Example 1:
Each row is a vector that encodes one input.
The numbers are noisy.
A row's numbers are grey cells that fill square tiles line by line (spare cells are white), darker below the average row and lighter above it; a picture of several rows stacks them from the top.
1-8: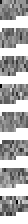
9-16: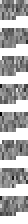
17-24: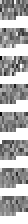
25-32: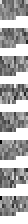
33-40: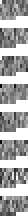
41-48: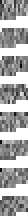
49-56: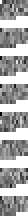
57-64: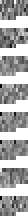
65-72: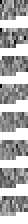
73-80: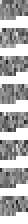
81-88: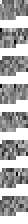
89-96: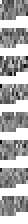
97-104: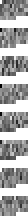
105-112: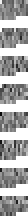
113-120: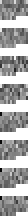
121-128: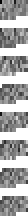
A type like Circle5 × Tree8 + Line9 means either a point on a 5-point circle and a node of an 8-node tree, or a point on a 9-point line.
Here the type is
Bool × Line8.
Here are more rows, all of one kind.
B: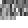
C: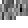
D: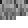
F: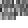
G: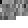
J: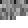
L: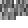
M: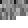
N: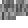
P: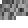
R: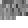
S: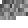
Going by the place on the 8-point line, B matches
D and R.
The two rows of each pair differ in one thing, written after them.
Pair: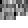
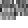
the true/false value
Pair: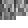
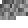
the true/false value
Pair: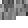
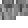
the place on the 8-point line
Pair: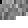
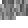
the true/false value
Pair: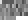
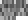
the place on the 8-point line
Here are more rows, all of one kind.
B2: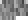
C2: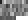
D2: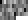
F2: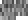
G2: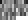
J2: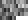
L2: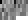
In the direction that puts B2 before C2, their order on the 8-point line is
J2, G2, L2, B2, C2, F2, D2.
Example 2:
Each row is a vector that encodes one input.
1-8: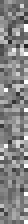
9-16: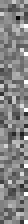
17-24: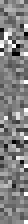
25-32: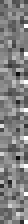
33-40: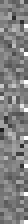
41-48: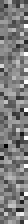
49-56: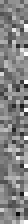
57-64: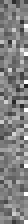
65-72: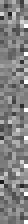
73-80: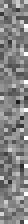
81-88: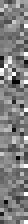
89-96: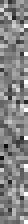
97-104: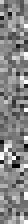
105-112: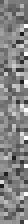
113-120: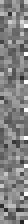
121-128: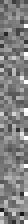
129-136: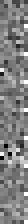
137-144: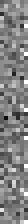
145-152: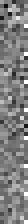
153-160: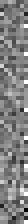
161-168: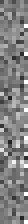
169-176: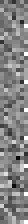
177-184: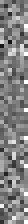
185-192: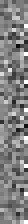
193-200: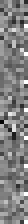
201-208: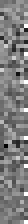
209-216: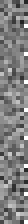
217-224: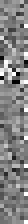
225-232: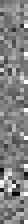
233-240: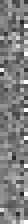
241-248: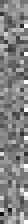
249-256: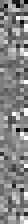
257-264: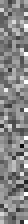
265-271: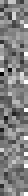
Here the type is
List2(Line9).
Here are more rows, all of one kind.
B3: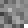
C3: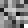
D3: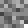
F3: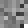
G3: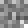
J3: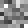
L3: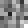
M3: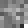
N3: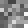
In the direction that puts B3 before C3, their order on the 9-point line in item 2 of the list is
D3, B3, J3, N3, G3, C3, M3, F3, L3.
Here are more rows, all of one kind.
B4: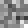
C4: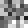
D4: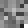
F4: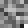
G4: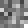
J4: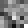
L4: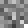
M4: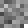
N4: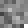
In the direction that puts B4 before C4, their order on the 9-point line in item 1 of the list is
D4, F4, M4, N4, J4, G4, L4, B4, C4.
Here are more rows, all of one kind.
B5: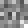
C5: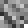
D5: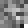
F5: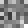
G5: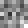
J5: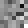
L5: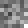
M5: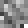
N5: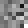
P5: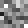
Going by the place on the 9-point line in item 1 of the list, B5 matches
F5 and G5.
